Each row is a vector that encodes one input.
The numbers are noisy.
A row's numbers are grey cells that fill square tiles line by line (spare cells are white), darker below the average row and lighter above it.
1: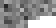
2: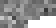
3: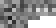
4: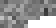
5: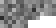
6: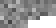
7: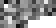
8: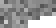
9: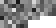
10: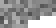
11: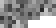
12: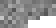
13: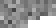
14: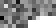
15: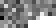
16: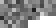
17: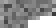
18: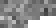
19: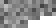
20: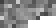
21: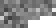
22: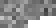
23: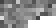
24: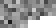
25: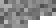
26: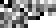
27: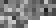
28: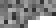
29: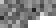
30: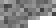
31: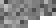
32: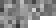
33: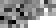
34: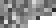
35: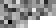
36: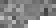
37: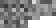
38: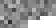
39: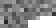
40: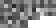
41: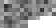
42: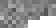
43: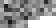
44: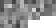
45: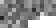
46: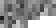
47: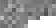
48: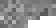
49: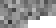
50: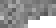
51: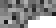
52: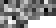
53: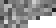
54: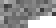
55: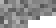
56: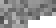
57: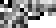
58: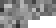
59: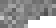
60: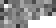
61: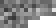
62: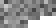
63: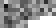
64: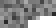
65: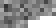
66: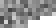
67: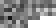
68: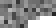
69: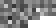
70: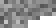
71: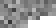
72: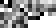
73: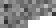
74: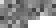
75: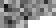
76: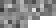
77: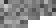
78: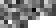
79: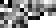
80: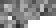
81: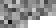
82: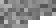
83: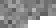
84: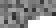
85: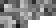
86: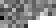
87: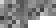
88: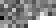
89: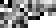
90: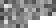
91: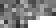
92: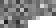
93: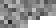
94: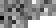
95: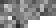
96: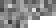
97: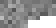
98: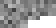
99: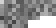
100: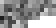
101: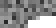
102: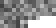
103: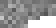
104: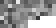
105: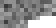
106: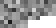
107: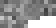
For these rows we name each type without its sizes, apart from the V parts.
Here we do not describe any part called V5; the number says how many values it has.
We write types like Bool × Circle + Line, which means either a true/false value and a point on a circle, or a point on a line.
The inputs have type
List(Bool × V5).
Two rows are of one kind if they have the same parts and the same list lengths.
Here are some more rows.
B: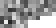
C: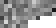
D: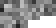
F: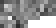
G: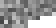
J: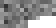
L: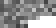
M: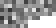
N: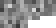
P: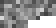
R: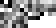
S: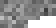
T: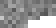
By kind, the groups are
B, C, D, F, G, M, N, P, S, T
J, L
R

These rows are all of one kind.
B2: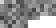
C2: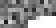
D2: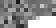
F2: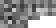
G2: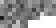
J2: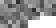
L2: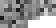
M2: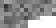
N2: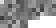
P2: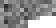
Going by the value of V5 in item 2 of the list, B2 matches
F2 and P2.
